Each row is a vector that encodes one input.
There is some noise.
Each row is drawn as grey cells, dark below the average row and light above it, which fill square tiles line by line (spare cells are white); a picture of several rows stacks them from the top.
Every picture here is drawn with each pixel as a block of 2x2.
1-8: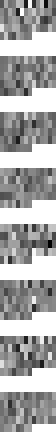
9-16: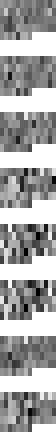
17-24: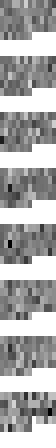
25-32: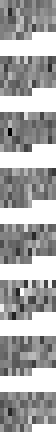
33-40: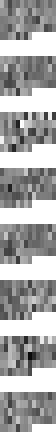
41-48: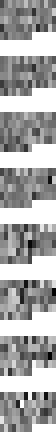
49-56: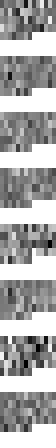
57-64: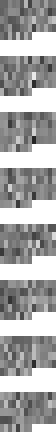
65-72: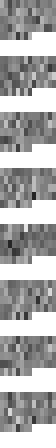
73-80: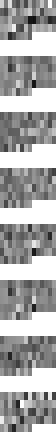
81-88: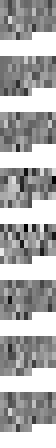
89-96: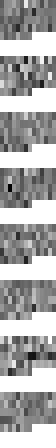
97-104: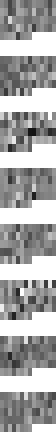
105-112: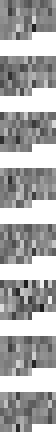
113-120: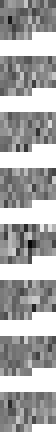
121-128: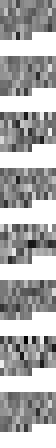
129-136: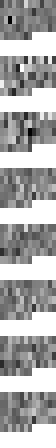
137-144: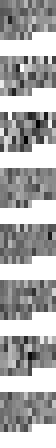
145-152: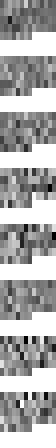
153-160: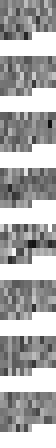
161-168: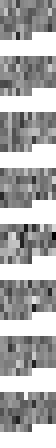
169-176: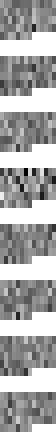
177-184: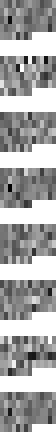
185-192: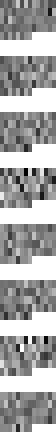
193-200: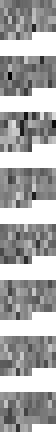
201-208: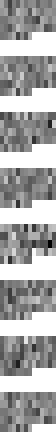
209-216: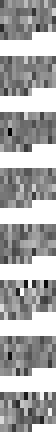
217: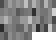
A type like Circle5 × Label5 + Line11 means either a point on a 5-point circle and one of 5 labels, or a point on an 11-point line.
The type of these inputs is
Bool × Bool × Bool + List2(Line13).
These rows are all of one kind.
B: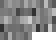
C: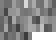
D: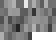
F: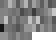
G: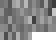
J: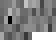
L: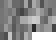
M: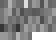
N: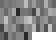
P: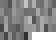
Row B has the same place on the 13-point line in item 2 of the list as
F, L, N and P.
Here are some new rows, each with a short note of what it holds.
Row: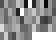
three true/false values
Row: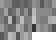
a list of one item
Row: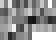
three true/false values
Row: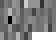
a list of two items
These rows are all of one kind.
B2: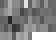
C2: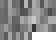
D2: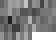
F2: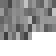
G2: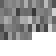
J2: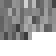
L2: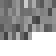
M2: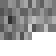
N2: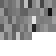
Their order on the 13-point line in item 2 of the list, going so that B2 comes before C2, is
G2, F2, D2, L2, B2, N2, C2, M2, J2.
